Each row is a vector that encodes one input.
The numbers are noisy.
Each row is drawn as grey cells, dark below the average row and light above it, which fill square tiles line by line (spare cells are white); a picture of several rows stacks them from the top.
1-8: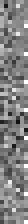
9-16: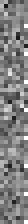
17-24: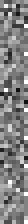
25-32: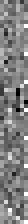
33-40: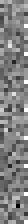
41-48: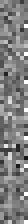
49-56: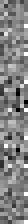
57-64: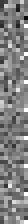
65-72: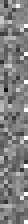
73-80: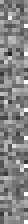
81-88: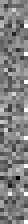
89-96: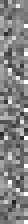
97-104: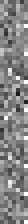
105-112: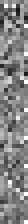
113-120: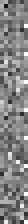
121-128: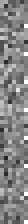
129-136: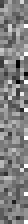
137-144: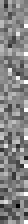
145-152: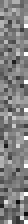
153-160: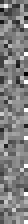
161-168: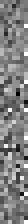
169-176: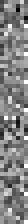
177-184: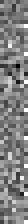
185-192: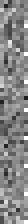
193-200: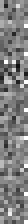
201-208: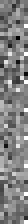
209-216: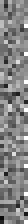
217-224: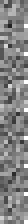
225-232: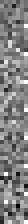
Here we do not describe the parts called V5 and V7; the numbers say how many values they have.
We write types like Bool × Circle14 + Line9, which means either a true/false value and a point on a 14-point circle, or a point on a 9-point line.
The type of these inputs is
(Bool × (Circle9 + Line4) + V5) × V7.
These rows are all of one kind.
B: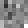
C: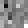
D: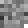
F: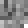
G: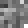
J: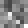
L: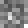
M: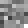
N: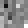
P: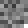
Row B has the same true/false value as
D, F and L.
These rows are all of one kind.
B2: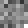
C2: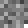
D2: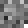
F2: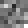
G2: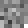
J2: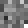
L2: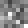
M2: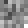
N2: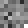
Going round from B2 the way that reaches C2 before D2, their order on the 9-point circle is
B2, L2, M2, F2, G2, C2, J2, D2, N2.
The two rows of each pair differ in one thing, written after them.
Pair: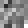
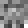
the true/false value
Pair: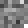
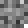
the place on the 4-point line
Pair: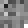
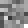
the value of V7
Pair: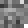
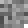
the value of V7
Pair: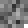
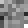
the value of V7
